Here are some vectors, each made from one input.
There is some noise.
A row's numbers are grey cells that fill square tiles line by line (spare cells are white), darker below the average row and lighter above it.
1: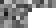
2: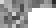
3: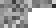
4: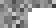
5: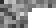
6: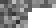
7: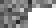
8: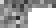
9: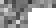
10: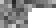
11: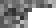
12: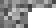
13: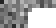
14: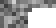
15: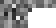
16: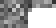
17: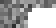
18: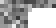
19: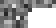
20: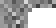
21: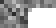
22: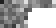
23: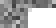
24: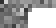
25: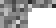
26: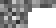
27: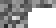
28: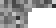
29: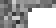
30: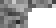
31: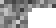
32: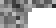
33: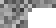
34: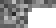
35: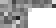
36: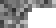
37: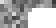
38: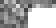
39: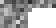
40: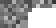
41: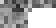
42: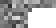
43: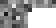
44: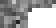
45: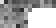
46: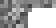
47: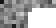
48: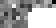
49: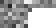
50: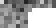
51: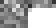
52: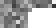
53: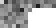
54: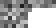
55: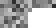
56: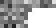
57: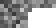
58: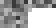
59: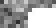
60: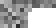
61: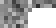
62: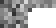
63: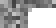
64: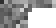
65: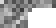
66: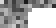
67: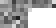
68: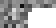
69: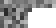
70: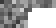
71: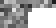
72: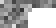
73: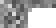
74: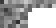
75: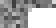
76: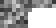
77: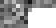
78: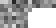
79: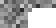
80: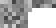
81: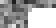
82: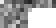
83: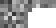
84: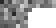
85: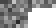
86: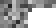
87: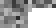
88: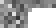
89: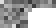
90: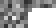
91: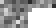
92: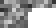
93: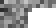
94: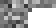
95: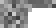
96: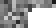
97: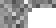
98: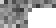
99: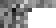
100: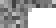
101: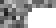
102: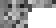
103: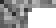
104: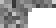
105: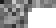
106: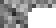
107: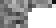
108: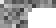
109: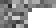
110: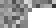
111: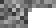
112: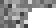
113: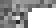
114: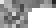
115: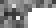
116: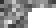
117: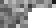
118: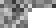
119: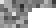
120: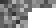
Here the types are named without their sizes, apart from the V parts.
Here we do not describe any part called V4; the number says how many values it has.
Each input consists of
a point on a line, three true/false values and a value of V4, together with either a fixed value, or a node of a tree.
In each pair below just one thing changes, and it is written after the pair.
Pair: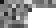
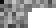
the node of the tree
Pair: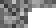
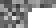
the node of the tree
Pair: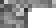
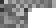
the place on the line
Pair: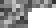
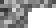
one of the three true/false values
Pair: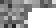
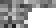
the place on the line
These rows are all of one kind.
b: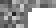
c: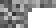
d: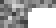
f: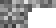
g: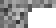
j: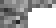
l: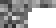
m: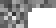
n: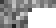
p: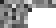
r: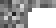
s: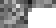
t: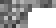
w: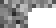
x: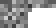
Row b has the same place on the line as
g, j, l and r.
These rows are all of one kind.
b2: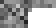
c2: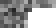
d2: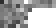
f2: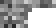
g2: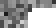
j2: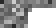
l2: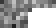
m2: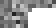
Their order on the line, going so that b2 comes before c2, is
b2, d2, m2, f2, j2, c2, l2, g2.
